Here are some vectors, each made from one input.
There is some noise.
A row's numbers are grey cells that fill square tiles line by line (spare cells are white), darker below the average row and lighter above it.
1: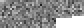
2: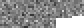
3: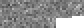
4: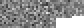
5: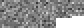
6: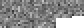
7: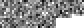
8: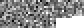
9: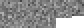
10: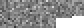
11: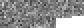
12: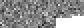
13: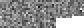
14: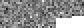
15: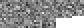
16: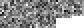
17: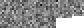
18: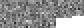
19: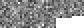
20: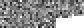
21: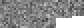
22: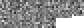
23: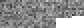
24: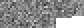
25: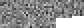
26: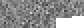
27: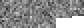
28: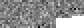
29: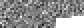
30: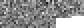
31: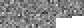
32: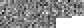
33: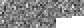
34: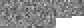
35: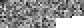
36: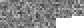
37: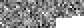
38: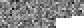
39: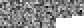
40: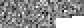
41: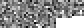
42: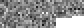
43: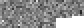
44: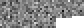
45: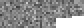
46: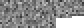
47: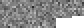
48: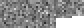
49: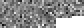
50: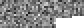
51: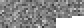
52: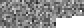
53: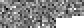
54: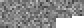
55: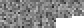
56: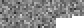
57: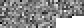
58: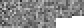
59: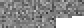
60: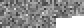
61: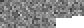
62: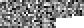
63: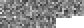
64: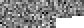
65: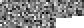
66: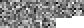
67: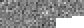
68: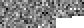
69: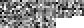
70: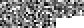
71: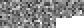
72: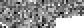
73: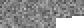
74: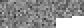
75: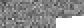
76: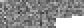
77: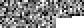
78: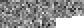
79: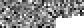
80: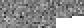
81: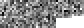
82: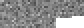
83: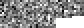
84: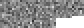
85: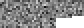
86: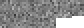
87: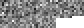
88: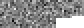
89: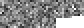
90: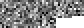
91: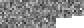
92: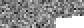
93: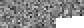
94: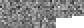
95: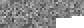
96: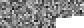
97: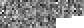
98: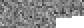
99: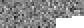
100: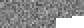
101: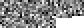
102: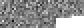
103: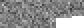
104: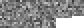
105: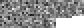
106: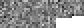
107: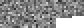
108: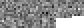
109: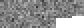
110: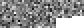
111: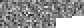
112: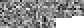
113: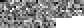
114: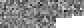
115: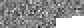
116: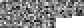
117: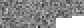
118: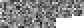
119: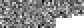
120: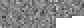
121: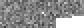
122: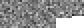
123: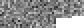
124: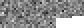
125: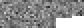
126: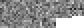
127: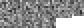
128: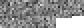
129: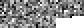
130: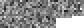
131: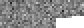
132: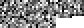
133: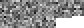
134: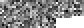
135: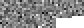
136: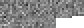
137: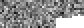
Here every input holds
a point on a 19-point circle.
